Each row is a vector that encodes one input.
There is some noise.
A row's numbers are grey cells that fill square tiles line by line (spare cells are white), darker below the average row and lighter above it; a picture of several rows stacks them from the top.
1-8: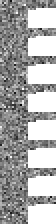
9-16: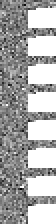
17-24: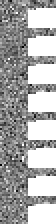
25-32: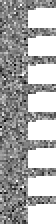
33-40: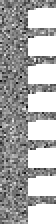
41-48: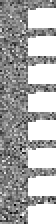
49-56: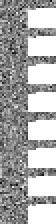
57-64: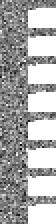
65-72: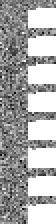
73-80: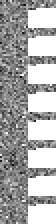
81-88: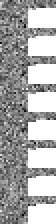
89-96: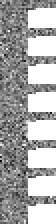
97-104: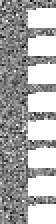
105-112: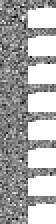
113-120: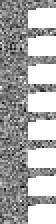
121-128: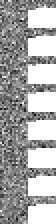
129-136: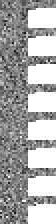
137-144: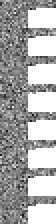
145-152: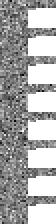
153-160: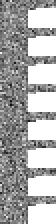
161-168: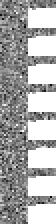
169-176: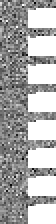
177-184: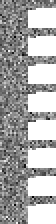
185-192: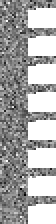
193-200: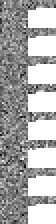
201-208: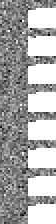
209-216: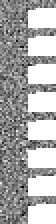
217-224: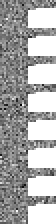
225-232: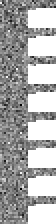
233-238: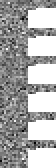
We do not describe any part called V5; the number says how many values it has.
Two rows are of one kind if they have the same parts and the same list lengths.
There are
2 kinds of row.
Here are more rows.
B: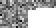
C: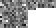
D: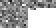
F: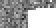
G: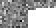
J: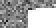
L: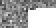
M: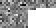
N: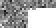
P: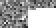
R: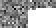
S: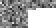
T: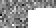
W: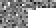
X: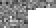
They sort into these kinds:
B, F, G, J, L, M, T, X
C, D, N, P, R, S, W

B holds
one of 9 labels, a node of each of two 9-node trees and three true/false values.
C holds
a node of each of two 9-node trees and a value of V5.
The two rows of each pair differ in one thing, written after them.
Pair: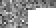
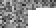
the label
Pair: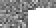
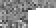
one of the three true/false values
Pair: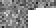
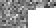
the node of one of the two trees
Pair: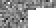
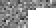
one of the three true/false values
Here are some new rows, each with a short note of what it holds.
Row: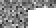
one of 9 labels, a node of each of two 9-node trees and three true/false values
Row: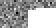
one of 9 labels, a node of each of two 9-node trees and three true/false values
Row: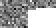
a node of each of two 9-node trees and a value of V5
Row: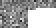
one of 9 labels, a node of each of two 9-node trees and three true/false values
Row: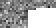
one of 9 labels, a node of each of two 9-node trees and three true/false values
